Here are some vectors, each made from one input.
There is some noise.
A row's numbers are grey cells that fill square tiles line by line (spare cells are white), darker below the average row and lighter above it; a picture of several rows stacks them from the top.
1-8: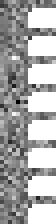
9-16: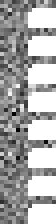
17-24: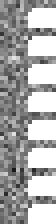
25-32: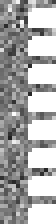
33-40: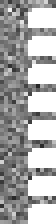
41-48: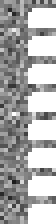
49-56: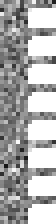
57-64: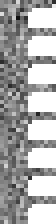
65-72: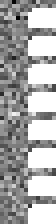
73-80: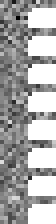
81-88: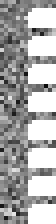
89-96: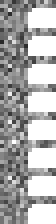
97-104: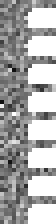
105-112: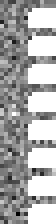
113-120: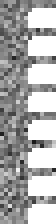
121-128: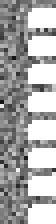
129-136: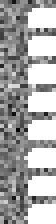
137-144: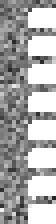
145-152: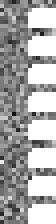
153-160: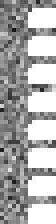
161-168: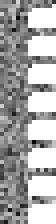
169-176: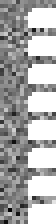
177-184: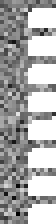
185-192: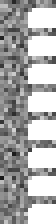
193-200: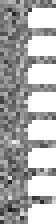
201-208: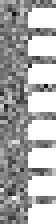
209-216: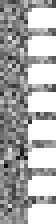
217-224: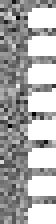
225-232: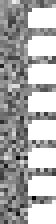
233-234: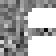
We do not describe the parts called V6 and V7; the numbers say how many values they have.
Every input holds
a value of V6, together with either a point on a 9-point circle, a true/false value and a value of V7, or a node of a 9-node tree.
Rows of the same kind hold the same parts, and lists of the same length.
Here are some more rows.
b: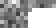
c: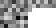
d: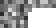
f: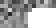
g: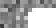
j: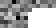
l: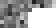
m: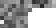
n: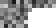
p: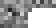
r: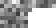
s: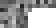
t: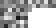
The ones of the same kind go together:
b, g, l, m, p, r
c, d, f, j, n, s, t

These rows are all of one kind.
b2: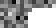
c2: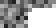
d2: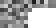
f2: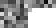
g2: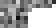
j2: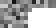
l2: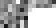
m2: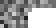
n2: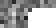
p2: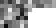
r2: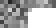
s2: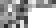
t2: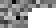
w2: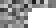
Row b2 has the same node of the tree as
g2, n2 and t2.
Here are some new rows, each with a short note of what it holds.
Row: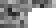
a point on a 9-point circle, a true/false value, a value of V6 and a value of V7
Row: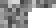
a point on a 9-point circle, a true/false value, a value of V6 and a value of V7
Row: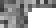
a node of a 9-node tree and a value of V6
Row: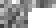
a point on a 9-point circle, a true/false value, a value of V6 and a value of V7
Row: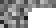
a node of a 9-node tree and a value of V6
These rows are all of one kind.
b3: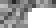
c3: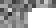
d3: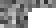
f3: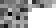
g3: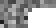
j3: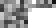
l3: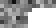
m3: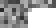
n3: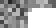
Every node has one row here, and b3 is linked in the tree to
c3 and g3.
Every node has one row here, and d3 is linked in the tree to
l3 and m3.
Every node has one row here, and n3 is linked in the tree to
f3 and g3.
